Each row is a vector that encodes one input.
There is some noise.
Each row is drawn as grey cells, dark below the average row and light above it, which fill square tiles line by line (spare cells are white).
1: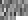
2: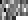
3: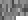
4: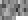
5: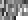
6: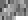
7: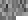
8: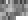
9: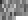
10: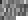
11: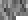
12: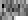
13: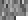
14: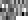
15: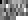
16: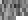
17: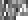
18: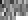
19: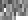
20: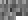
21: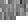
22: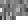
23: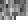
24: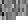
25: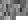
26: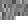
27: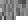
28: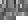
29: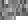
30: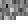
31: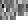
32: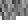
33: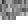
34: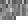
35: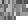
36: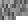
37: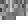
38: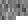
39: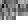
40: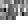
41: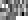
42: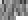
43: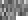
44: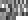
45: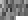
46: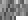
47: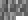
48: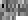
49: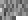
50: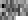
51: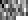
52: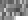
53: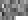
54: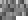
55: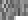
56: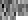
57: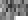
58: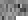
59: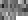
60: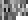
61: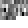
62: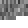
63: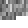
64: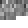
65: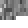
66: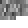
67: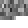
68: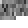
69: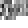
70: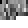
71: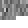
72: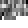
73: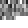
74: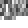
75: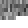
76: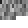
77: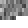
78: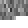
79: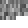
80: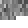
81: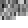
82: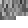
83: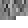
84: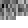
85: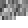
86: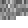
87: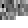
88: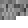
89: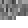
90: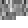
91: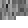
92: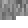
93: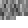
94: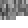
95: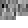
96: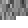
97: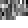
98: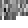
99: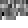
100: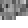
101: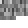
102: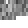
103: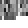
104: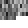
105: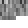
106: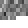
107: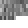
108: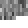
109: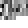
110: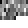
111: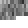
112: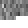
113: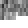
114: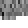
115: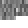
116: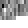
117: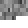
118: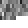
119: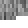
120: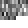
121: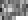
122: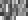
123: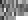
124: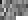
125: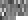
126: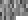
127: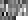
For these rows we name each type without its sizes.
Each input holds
a point on a line, together with either a label, or four true/false values.
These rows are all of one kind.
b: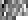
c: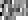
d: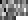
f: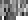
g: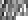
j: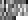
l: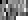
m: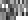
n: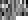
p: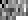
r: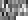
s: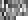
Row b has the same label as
g, j, r and s.
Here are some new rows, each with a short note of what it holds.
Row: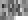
a point on a line and four true/false values
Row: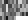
a label and a point on a line
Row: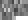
a point on a line and four true/false values
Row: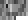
a point on a line and four true/false values
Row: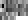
a point on a line and four true/false values
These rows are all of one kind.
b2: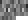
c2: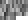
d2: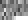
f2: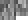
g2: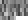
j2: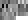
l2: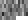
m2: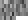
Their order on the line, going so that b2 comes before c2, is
j2, d2, f2, g2, b2, l2, m2, c2.
